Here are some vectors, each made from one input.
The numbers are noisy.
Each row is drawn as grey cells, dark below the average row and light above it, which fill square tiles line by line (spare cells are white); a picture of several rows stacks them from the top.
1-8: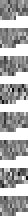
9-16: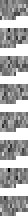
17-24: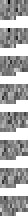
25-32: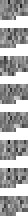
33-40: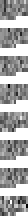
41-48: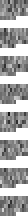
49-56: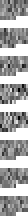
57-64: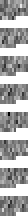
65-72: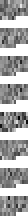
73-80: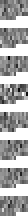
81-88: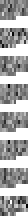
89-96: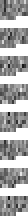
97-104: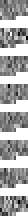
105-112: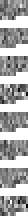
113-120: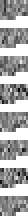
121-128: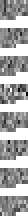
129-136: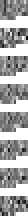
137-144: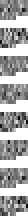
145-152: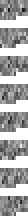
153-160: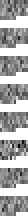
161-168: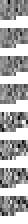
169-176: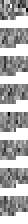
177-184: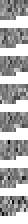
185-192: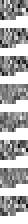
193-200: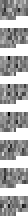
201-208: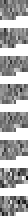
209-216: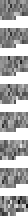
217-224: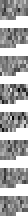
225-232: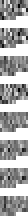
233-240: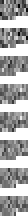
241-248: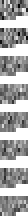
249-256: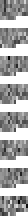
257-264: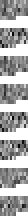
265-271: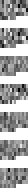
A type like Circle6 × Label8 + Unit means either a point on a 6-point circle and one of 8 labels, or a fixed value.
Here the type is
Bool × Bool × Bool × Bool + Line9.
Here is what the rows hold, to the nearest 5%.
About 20% of them hold a point on a 9-point line. The rest hold four true/false values.
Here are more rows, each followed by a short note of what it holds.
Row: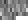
four true/false values
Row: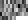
a point on a 9-point line
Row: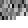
a point on a 9-point line
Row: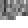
four true/false values
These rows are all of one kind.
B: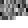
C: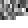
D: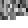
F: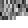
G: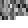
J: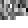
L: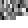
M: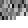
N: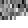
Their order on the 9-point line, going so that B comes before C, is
M, N, F, B, G, D, J, C, L.
